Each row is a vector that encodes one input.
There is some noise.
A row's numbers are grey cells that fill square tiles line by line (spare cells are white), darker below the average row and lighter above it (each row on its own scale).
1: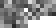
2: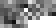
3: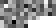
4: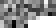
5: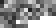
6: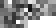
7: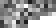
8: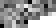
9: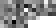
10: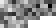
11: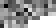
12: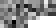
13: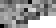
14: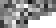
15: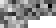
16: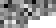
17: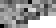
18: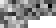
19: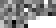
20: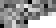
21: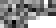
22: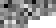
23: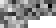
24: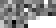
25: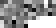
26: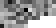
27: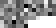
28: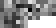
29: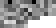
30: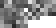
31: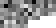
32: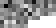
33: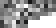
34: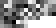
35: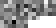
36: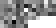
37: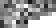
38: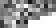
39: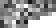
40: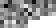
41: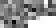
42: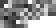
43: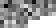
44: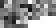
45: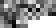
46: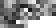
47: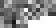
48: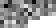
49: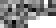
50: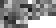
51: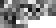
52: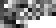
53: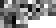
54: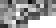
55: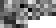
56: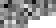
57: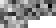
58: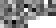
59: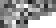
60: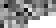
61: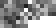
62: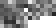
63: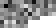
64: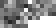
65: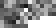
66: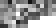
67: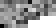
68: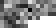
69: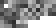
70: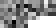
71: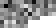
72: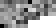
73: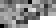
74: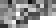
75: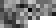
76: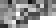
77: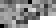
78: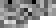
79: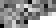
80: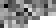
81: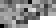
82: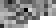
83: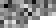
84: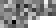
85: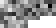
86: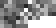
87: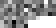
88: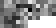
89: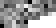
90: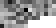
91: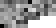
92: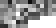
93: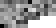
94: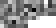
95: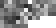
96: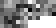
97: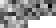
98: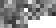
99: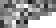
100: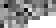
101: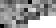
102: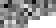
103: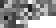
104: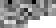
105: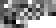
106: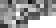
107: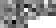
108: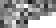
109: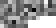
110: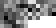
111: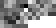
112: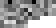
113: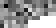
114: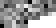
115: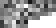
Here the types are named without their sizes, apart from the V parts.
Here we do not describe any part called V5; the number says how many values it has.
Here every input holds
either three true/false values, or a list of items, each a label and a value of V5.
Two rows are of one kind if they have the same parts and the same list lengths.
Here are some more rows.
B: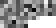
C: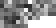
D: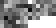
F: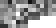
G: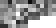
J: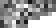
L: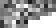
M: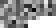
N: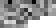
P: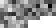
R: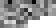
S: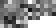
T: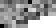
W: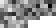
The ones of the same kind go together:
B, M
C, D, S
F, G, J, L, N, R, T
P, W

